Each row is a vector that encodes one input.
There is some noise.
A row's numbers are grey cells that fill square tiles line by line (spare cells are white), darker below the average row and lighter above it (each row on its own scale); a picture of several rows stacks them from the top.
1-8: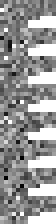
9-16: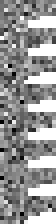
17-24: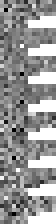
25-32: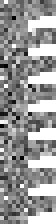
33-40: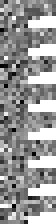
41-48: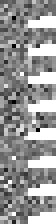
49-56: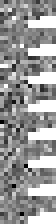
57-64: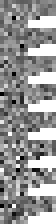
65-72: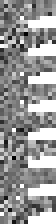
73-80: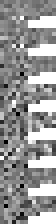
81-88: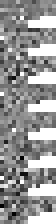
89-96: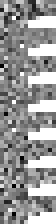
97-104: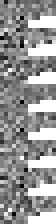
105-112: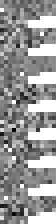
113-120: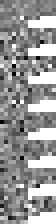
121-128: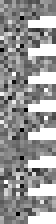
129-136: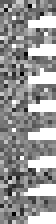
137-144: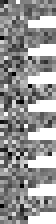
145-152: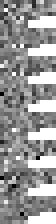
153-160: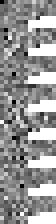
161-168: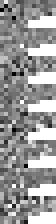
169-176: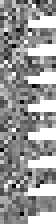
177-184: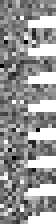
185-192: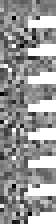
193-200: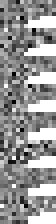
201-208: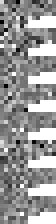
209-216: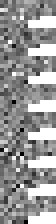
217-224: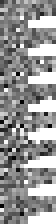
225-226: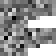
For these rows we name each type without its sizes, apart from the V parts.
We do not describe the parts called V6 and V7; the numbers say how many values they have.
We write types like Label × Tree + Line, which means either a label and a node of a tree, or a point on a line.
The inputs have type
Bool × Bool × Bool × (Line + V6) × V7.
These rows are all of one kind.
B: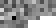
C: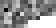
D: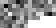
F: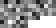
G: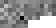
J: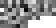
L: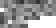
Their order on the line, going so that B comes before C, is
B, J, D, C, F, L, G.
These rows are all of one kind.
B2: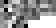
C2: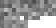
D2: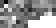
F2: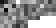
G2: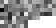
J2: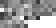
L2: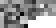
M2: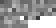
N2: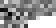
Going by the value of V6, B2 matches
F2 and J2.
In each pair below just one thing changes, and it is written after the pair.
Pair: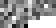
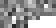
the value of V6
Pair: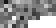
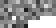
the value of V6
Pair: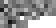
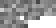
the value of V7
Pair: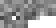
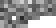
the value of V6
